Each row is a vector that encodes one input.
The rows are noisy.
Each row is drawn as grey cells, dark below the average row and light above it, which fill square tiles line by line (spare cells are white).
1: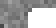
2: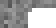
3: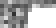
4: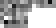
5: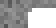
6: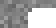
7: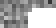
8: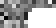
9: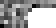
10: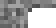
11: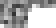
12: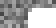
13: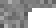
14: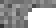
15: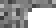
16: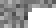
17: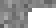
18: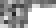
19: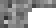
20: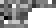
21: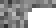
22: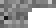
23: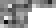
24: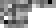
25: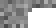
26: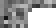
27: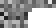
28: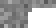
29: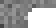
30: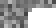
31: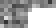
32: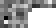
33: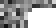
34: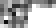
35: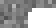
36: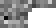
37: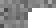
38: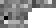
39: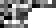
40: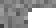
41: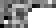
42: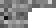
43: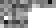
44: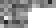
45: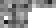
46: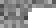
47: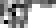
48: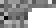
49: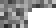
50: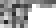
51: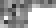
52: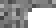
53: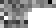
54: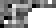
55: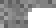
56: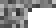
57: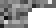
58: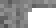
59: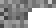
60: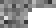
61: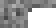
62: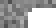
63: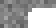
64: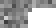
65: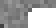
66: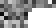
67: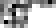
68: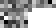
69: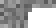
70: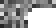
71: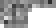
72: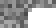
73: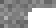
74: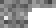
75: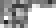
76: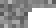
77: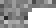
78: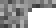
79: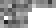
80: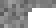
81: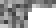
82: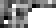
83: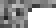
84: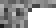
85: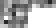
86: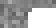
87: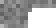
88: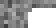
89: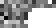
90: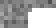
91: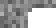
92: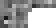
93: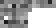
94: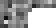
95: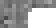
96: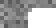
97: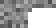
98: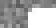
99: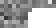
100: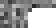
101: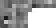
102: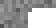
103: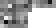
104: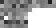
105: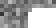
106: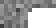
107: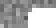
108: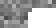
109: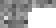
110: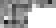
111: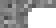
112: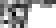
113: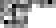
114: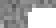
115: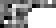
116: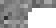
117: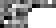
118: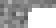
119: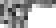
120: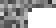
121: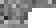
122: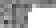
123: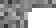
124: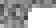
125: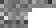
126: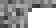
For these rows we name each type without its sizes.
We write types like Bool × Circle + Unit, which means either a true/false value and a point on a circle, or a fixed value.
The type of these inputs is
(Bool × Circle + Unit) × Line.
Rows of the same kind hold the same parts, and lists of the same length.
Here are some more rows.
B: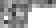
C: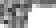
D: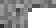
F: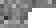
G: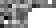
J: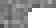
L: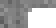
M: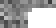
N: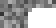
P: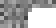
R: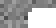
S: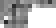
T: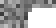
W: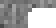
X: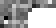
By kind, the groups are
B, C, D, F, G, J, P, R, S, T, X
L, M, N, W

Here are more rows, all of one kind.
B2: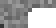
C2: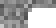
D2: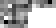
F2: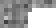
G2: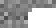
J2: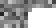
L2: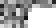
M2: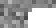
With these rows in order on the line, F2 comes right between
D2 and M2.
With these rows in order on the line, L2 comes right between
C2 and G2.
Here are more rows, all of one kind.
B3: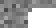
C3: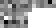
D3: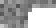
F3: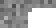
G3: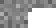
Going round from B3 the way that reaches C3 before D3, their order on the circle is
B3, C3, F3, G3, D3.
